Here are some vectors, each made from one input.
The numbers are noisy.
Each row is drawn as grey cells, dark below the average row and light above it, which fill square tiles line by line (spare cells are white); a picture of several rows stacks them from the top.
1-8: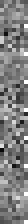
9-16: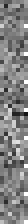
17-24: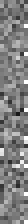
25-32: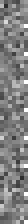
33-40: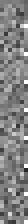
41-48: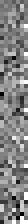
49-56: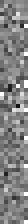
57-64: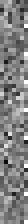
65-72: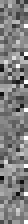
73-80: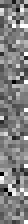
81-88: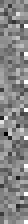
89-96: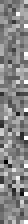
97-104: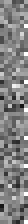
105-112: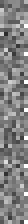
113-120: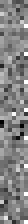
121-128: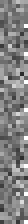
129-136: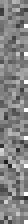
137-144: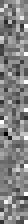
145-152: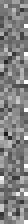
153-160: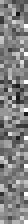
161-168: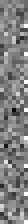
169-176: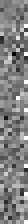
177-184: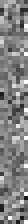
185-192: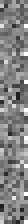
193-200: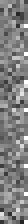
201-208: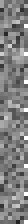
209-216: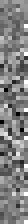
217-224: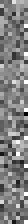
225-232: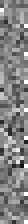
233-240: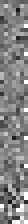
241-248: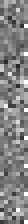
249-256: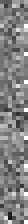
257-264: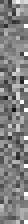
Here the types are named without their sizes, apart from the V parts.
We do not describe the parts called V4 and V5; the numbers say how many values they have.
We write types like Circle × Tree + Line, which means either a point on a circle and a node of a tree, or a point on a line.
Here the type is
(Bool × Line + V5) × V4.
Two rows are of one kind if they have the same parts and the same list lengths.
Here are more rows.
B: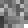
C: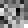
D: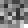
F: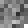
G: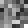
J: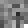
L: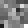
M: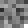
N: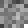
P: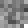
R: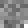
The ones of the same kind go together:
B, C, D, F, G, J, M, P, R
L, N

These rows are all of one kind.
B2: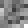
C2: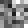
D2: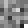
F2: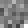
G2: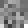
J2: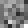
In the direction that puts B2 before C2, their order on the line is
B2, J2, F2, G2, D2, C2.
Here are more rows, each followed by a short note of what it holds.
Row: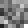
a value of V4 and a value of V5
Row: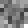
a point on a line, a true/false value and a value of V4
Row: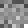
a value of V4 and a value of V5
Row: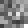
a value of V4 and a value of V5
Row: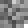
a point on a line, a true/false value and a value of V4
